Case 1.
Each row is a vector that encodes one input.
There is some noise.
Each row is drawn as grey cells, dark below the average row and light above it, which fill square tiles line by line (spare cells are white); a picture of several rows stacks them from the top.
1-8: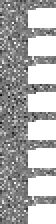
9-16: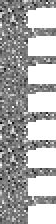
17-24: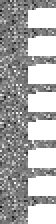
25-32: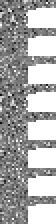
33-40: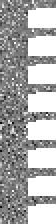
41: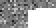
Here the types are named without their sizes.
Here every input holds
a point on a line.
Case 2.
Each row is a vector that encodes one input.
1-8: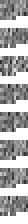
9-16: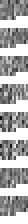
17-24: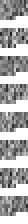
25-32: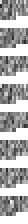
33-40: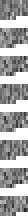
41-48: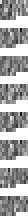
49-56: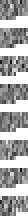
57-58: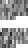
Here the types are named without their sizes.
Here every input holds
a point on a line.
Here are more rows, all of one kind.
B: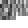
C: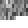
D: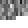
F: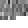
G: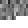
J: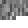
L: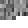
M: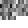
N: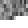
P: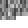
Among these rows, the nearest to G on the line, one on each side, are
F and L.
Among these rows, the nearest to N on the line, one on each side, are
C and D.
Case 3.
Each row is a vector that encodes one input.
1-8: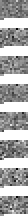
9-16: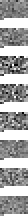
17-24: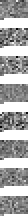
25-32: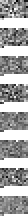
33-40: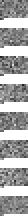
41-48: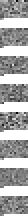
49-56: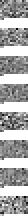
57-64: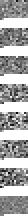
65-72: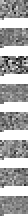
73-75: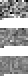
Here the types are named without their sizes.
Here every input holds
a node of a tree.
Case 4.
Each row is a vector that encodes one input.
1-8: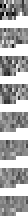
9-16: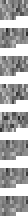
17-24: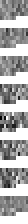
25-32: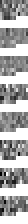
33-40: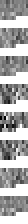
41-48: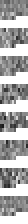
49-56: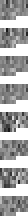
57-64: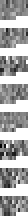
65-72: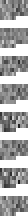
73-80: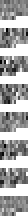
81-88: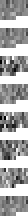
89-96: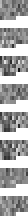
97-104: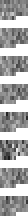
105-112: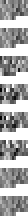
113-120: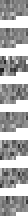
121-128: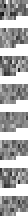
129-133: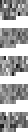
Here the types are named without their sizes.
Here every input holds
a point on a line.
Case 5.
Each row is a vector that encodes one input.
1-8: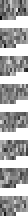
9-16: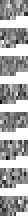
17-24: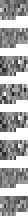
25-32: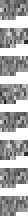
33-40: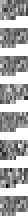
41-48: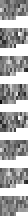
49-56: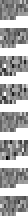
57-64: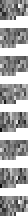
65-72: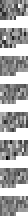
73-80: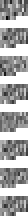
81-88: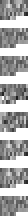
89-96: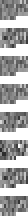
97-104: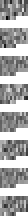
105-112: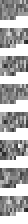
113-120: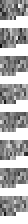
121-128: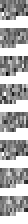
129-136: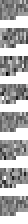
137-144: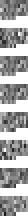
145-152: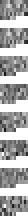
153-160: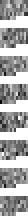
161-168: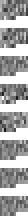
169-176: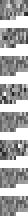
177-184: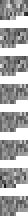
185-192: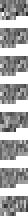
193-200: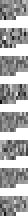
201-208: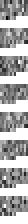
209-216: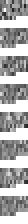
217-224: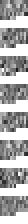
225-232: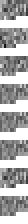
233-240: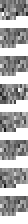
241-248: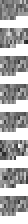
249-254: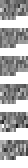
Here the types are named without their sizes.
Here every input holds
a node of a tree.
